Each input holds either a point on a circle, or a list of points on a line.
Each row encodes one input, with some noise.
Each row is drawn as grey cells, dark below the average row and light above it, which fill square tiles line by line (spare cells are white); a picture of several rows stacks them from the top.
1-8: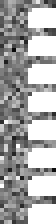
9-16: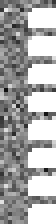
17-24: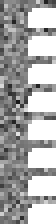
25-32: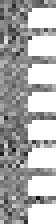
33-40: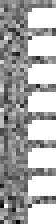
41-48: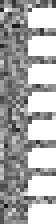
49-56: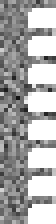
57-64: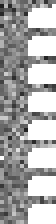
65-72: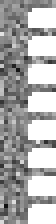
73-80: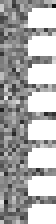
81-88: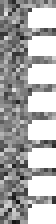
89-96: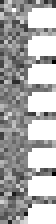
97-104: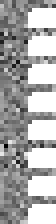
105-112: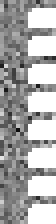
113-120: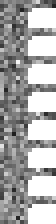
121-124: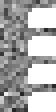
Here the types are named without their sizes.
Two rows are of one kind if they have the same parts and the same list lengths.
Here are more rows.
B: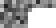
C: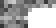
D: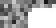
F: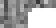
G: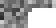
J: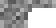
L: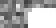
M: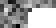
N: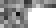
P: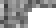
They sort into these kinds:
B, F, P
C, D, M
G, J
L, N

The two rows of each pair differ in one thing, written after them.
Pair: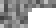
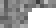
the place on the line in item 2 of the list
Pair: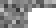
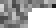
the place on the line in item 2 of the list
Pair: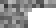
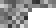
the place on the line in item 2 of the list
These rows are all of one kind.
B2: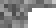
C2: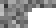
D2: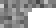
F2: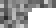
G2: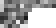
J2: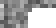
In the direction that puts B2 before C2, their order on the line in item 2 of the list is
D2, G2, B2, F2, J2, C2.
